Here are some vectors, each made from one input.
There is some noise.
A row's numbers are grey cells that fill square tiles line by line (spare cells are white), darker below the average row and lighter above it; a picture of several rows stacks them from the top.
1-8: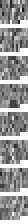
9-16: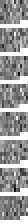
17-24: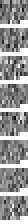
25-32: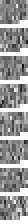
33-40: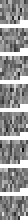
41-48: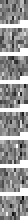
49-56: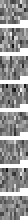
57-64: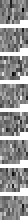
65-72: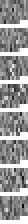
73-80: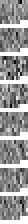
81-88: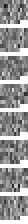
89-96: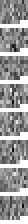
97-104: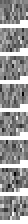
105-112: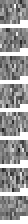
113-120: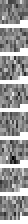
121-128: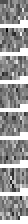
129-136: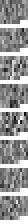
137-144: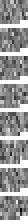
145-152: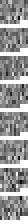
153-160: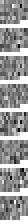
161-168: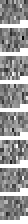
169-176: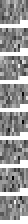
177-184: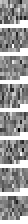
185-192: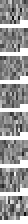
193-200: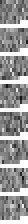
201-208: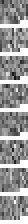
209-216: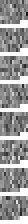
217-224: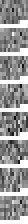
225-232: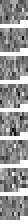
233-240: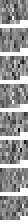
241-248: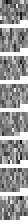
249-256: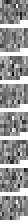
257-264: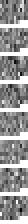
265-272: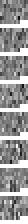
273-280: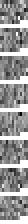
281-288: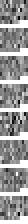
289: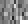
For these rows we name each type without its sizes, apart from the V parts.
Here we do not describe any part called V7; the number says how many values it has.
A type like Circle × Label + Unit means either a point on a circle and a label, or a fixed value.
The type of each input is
(Circle + Label × V7) × Label + Line.
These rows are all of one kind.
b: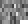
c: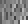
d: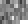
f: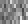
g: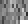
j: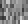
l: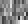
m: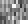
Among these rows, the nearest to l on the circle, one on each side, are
j and m.
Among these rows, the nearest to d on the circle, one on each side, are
b and m.
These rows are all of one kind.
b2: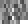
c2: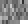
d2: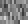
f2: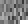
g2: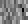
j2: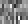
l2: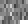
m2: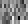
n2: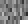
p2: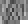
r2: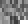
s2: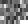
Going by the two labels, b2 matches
l2 and m2.
